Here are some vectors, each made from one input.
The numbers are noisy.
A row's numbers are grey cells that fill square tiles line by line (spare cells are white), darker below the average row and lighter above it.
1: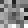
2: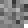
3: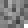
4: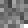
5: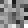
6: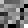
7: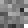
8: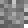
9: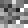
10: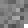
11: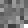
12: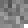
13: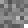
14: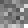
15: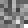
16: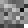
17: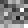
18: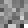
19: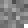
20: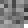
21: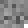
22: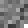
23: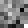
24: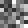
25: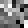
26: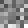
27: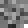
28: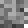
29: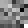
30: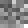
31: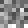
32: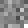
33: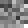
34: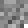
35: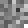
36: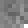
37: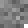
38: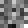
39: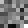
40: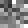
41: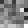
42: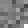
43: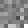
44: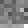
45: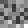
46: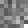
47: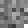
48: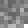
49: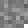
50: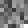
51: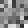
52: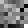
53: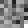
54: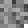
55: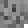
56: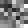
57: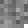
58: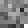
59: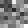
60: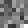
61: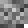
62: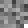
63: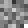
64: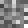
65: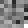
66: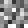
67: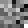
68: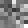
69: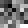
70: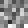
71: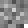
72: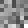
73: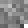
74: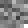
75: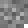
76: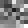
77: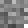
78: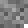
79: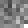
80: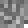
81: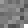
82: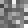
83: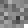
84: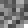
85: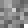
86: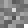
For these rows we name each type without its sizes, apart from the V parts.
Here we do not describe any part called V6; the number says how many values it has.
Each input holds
either a label and a value of V6, or a node of a tree.
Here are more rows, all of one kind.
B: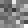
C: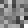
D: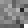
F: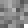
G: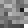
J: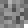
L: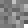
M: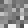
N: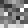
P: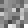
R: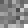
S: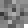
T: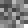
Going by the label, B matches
J and S.
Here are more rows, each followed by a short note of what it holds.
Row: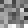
a node of a tree
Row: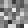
a node of a tree
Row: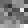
a node of a tree
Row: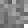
a label and a value of V6
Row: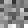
a node of a tree
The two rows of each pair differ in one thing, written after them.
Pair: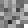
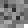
the value of V6
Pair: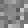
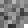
the value of V6
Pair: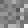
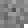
the label
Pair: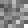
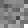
the label
